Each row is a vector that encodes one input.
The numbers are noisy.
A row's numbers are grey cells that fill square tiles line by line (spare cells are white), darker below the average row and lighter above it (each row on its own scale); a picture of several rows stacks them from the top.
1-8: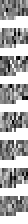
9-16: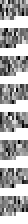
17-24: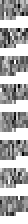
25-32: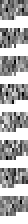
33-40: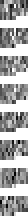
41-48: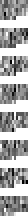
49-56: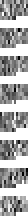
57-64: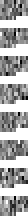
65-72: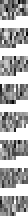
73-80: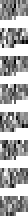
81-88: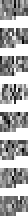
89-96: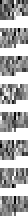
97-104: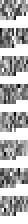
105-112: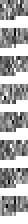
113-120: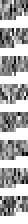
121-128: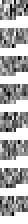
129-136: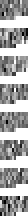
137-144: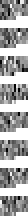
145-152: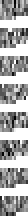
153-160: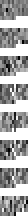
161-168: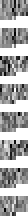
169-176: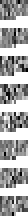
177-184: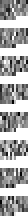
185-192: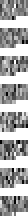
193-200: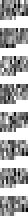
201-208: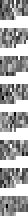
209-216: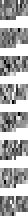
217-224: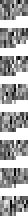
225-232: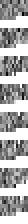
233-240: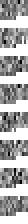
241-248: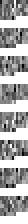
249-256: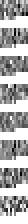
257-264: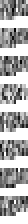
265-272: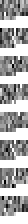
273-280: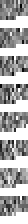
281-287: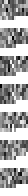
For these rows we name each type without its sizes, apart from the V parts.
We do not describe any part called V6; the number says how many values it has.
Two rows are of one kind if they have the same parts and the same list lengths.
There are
3 kinds of row.
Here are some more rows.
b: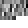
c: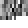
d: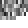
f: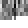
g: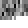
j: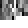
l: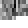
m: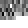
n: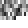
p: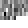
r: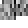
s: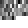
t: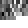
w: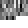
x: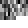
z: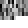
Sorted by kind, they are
b, d, n, p, r
c, w
f, g, j, l, m, s, t, x, z

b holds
a point on a circle.
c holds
a value of V6.
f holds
four true/false values.
